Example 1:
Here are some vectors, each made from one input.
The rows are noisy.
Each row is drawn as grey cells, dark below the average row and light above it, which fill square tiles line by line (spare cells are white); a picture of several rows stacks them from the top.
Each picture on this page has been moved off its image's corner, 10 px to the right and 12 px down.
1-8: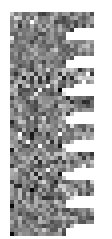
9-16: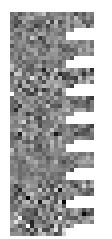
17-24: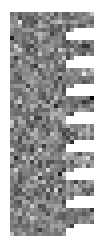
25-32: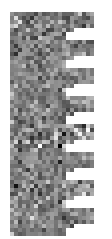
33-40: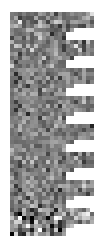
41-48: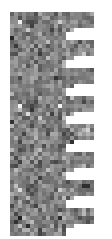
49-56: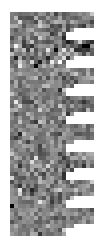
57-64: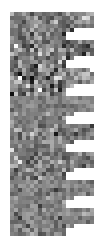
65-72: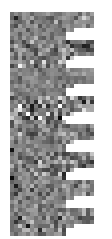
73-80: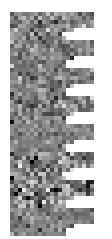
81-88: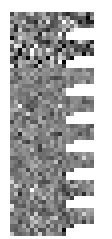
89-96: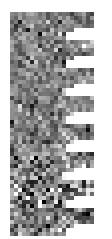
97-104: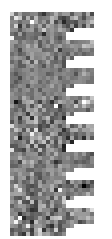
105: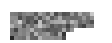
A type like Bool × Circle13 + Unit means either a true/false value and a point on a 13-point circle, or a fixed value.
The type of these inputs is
Line6 + List2(Line7).
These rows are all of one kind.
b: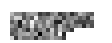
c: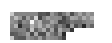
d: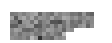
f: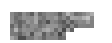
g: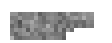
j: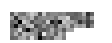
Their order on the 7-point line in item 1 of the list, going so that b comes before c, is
g, f, b, d, c, j.
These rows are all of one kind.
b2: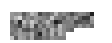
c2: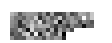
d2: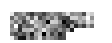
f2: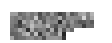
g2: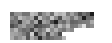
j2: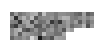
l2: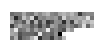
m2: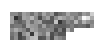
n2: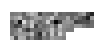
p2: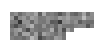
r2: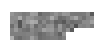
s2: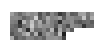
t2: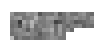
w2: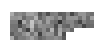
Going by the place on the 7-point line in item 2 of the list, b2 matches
f2, j2 and p2.
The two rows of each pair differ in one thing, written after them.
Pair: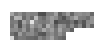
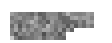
the place on the 7-point line in item 2 of the list
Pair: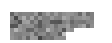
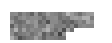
the place on the 7-point line in item 2 of the list
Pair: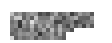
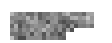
the place on the 7-point line in item 1 of the list
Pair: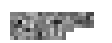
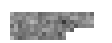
the place on the 7-point line in item 1 of the list
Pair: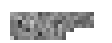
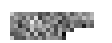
the place on the 7-point line in item 2 of the list
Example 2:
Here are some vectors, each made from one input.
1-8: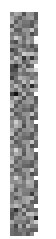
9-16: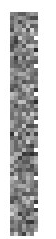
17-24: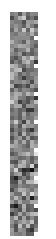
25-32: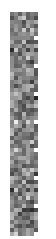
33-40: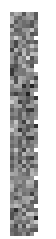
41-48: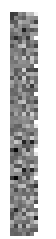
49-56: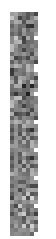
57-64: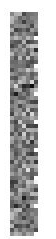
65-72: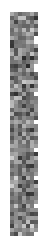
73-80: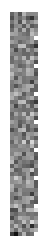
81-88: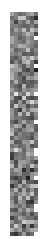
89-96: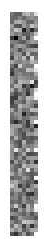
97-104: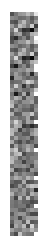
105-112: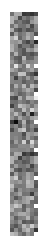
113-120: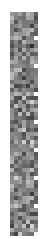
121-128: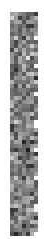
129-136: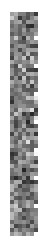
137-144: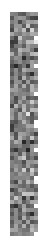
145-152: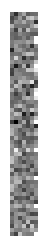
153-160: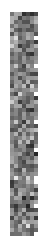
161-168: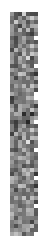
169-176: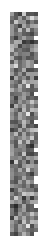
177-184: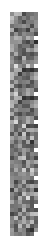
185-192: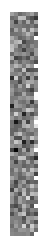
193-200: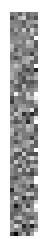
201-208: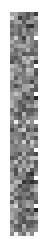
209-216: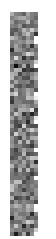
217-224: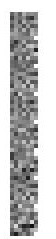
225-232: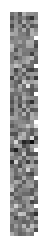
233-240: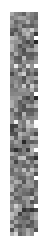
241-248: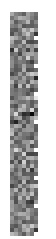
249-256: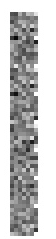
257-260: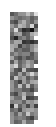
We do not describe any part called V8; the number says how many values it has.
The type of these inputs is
Bool × V8 + Line11.
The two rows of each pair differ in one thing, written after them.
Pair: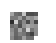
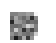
the true/false value
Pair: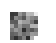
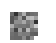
the true/false value
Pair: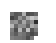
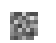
the value of V8
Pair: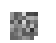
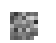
the value of V8
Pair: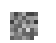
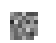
the value of V8
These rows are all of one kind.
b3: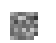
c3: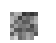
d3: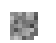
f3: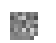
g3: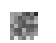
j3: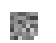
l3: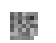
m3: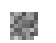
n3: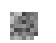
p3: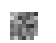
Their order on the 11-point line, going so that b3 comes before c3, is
l3, j3, f3, b3, d3, m3, n3, c3, g3, p3.
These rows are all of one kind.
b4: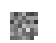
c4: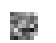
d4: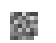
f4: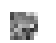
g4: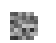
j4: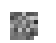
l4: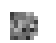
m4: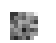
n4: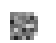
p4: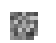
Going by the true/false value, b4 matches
d4, j4 and p4.
